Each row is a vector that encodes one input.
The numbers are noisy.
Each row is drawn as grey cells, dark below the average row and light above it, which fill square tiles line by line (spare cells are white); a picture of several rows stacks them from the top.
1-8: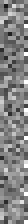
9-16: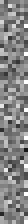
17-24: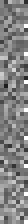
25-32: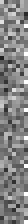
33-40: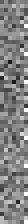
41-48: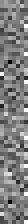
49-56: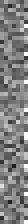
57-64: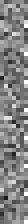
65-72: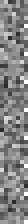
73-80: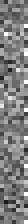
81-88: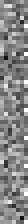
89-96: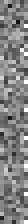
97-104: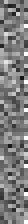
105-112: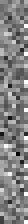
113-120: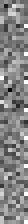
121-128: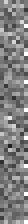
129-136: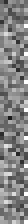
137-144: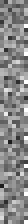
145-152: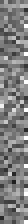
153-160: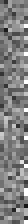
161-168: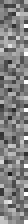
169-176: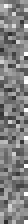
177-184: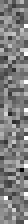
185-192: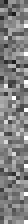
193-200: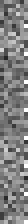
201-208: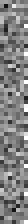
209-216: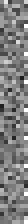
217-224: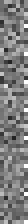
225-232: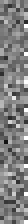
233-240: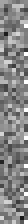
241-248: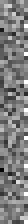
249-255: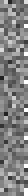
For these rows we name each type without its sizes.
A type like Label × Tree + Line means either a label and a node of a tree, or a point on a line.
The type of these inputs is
Bool × (Circle + Line).
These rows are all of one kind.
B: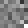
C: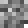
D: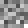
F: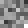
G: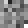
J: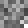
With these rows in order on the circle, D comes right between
C and F.
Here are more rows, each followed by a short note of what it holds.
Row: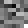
a point on a line and a true/false value
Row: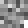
a point on a circle and a true/false value
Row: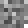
a point on a circle and a true/false value
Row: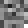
a point on a line and a true/false value
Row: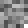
a point on a circle and a true/false value
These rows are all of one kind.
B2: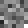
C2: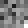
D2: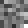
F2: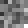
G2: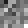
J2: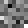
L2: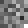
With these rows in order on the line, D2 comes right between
B2 and G2.
